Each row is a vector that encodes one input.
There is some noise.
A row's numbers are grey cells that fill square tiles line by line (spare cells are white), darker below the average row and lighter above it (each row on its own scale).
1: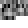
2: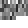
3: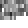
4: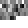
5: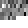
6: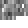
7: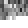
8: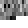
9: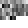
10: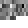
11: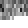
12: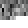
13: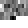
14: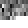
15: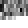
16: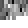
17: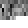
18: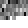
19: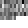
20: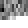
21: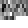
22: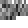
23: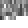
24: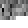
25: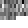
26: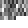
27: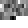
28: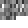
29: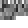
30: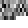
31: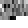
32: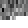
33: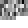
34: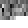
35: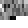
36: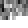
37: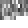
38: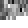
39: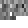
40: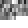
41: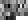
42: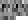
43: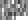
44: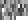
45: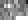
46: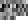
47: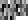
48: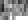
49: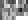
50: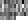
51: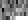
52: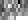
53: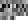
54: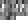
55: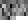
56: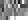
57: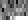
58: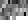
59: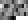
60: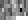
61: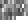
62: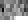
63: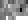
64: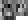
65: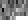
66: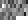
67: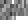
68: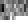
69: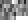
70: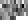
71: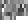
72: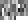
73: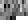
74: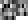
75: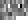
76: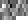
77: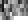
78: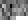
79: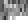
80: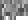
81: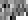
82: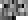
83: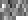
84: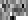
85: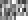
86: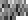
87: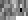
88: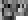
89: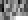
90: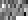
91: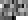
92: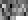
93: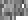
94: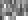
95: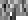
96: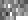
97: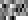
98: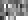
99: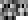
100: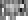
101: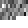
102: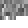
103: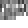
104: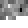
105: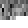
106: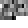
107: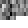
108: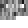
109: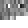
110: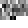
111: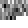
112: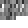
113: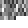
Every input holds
a point on an 11-point circle and a true/false value, together with either a point on an 11-point circle, or a fixed value.
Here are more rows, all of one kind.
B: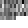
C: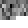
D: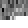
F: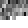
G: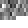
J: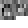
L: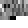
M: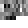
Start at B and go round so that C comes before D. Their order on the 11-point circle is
B, M, C, J, D, F, G, L.
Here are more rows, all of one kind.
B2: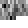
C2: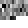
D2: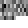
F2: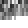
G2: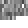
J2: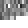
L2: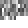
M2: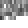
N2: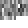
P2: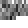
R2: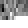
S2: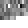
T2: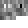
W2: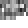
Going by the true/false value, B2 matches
C2, D2 and P2.
